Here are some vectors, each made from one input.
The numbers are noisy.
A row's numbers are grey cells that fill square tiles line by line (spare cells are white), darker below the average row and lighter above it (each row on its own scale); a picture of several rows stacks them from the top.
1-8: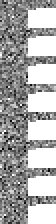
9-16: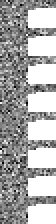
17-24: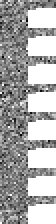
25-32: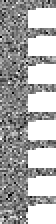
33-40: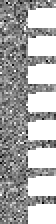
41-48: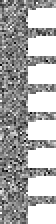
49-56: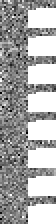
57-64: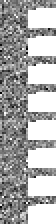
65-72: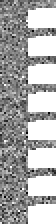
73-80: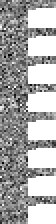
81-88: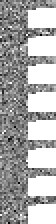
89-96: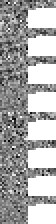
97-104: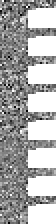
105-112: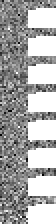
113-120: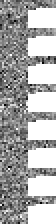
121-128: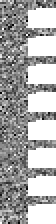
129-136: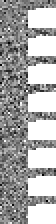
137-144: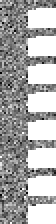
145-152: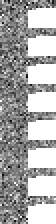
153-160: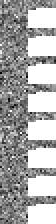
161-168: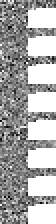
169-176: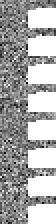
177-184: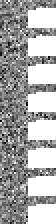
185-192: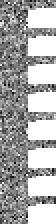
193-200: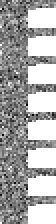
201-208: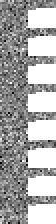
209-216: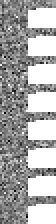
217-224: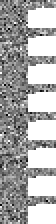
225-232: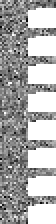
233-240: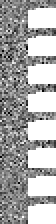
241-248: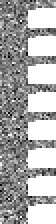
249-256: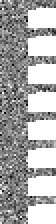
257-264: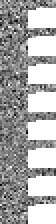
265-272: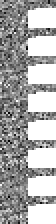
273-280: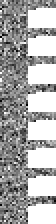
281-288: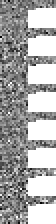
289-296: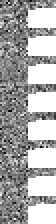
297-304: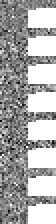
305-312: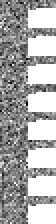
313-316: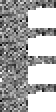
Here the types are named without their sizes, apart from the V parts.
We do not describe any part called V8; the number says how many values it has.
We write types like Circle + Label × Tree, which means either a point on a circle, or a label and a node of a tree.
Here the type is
List(Line) × V8.
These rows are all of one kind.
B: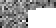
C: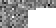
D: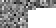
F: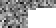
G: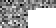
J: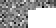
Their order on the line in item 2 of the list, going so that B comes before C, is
G, B, D, C, J, F.
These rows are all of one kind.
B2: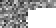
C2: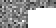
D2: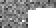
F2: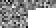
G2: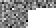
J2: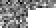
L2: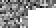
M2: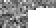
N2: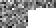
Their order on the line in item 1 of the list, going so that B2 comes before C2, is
L2, G2, J2, F2, B2, C2, N2, D2, M2.
